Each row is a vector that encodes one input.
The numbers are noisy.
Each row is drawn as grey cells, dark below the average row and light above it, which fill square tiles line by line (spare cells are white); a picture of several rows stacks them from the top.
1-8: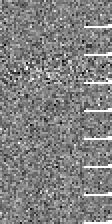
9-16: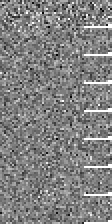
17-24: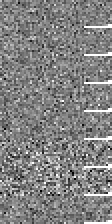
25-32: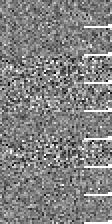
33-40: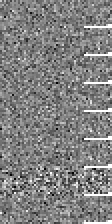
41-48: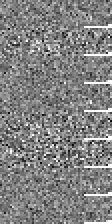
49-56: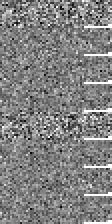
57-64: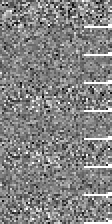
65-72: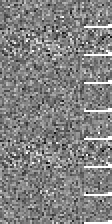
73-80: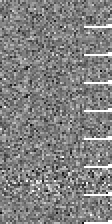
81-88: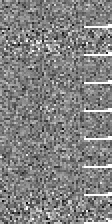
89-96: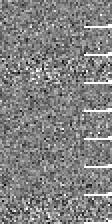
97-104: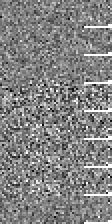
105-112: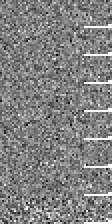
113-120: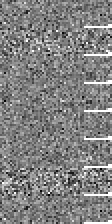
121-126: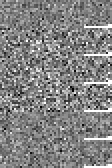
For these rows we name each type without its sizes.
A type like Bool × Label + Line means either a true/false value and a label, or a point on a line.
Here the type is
Bool × Bool × Bool × Bool + Label + Line.
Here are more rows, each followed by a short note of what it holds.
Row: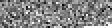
a point on a line
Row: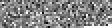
a point on a line
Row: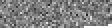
four true/false values
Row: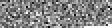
a point on a line
